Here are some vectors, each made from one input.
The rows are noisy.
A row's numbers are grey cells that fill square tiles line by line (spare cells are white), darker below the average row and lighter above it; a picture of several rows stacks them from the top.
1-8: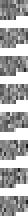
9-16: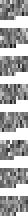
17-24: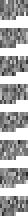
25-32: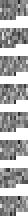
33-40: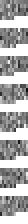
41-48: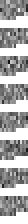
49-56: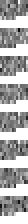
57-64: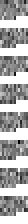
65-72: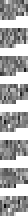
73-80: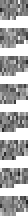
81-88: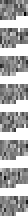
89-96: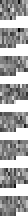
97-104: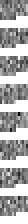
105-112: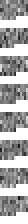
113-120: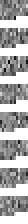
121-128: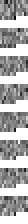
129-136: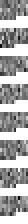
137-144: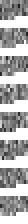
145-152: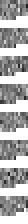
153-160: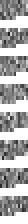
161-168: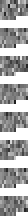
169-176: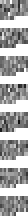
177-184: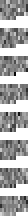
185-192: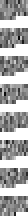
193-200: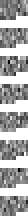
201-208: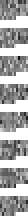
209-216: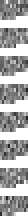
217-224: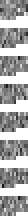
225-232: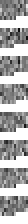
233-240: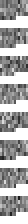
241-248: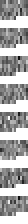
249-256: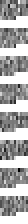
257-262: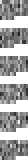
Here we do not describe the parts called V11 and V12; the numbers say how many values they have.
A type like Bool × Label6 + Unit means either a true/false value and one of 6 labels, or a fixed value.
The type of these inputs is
Bool × (Tree8 + V12) + V11.
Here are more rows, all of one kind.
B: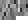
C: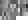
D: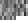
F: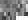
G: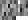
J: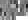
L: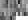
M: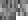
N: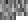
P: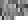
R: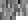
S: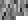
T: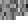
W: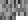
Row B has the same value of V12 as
G, N, S and W.
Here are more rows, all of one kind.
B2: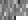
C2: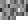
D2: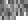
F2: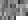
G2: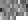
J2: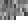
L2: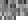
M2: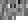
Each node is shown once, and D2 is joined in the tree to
F2 and M2.
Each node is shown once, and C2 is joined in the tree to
B2 and F2.
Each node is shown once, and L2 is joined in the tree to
G2.
